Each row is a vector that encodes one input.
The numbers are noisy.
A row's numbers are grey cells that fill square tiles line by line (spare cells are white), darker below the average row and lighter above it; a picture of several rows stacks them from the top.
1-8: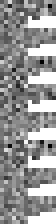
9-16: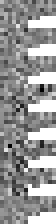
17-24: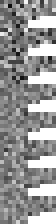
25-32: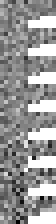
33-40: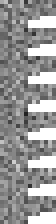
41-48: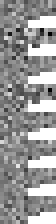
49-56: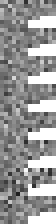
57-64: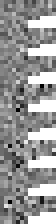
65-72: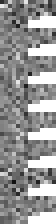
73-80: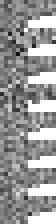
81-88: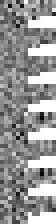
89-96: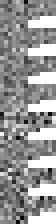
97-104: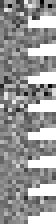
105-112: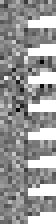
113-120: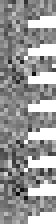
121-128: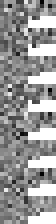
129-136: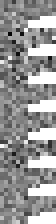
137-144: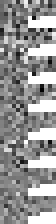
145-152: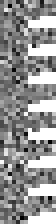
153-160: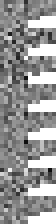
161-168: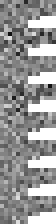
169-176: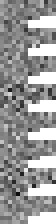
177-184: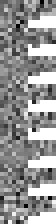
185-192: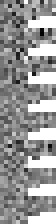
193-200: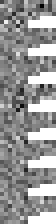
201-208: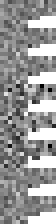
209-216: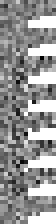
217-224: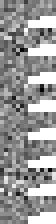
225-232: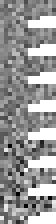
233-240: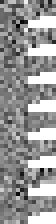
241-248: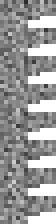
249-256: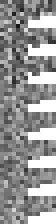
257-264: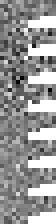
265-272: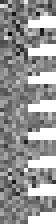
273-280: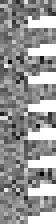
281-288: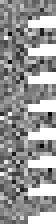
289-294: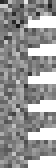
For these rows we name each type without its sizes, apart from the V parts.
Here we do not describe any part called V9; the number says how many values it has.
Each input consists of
either a fixed value, or two labels, or a true/false value and a value of V9.
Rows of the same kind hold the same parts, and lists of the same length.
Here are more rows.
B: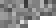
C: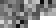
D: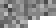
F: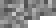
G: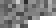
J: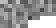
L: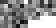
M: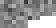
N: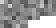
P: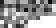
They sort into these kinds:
B, D, F, G, J, M, N
C, L
P

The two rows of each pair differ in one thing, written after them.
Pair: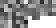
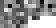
the value of V9
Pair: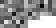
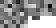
the value of V9
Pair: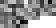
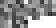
the value of V9
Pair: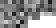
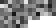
the value of V9
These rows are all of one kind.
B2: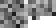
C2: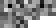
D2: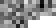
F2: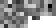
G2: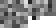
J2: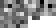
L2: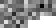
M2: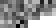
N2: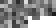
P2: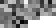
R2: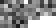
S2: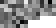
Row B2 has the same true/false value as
F2, G2, L2 and N2.
